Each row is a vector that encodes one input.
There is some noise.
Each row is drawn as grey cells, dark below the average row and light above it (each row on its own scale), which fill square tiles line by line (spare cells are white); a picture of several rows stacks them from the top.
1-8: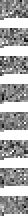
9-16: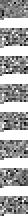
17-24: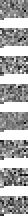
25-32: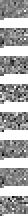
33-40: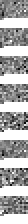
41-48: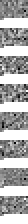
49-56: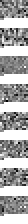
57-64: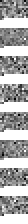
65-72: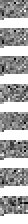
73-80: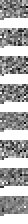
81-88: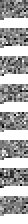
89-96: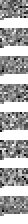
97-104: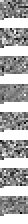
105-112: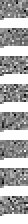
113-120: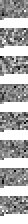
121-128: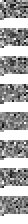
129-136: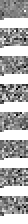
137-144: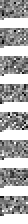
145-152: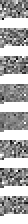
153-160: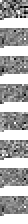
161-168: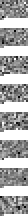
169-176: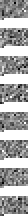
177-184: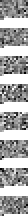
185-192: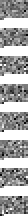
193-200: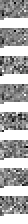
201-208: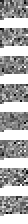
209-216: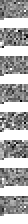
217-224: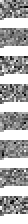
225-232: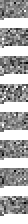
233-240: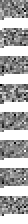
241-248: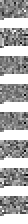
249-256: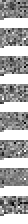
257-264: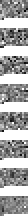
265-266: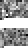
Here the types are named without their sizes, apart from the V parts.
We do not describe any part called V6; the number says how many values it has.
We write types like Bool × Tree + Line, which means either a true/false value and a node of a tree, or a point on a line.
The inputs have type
Bool × (Line + V6) × Tree.
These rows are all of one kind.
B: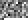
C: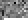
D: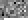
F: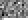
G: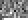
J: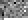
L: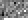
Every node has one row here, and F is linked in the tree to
D.
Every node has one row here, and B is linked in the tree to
J and L.
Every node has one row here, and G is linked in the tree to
C and J.
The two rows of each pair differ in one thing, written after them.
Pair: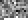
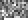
the node of the tree
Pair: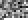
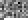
the place on the line
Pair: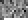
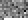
the place on the line
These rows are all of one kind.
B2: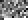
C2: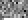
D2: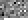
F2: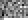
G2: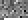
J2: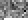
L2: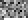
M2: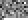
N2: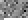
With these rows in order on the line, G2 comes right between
F2 and L2.
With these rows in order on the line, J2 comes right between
D2 and N2.
